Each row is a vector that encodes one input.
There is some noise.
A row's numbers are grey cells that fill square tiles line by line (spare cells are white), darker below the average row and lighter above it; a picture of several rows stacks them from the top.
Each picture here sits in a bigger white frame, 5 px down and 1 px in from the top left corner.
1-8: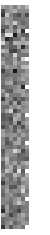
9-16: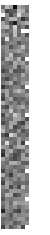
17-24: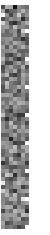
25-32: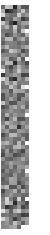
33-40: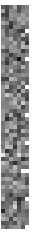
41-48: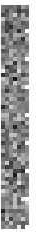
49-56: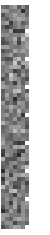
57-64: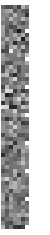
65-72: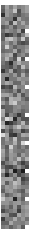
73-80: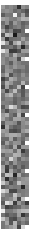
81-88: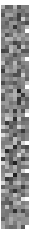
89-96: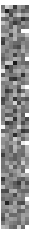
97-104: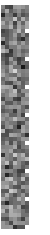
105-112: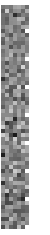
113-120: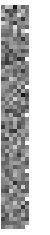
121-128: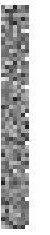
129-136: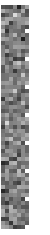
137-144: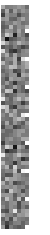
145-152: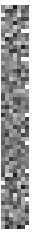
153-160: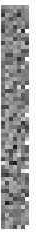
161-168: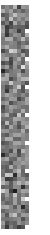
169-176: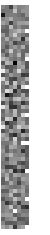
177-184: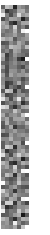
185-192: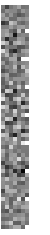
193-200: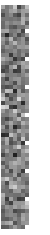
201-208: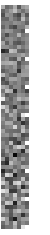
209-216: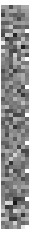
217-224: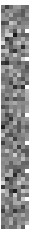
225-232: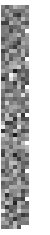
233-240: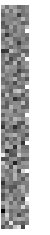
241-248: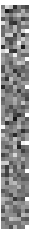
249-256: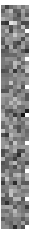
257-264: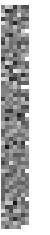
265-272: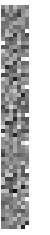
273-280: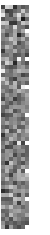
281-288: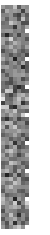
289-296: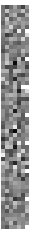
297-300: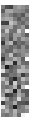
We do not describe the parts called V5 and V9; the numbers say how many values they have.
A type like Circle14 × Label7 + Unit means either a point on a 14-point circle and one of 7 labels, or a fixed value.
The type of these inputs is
List3(Line7) × V5 × V9.
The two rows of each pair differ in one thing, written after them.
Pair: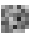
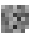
the value of V9
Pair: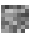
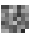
the value of V5
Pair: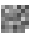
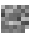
the value of V9
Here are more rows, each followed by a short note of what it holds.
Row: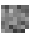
a value of V5 and a value of V9, together with a list of one item
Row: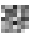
a value of V5 and a value of V9, together with the empty list
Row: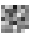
a value of V5 and a value of V9, together with the empty list
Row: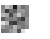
a value of V5 and a value of V9, together with the empty list
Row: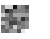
a value of V5 and a value of V9, together with the empty list
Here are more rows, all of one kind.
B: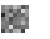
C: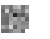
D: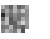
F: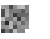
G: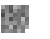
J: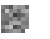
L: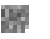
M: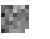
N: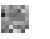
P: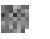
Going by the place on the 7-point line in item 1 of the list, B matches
C, F, J and N.
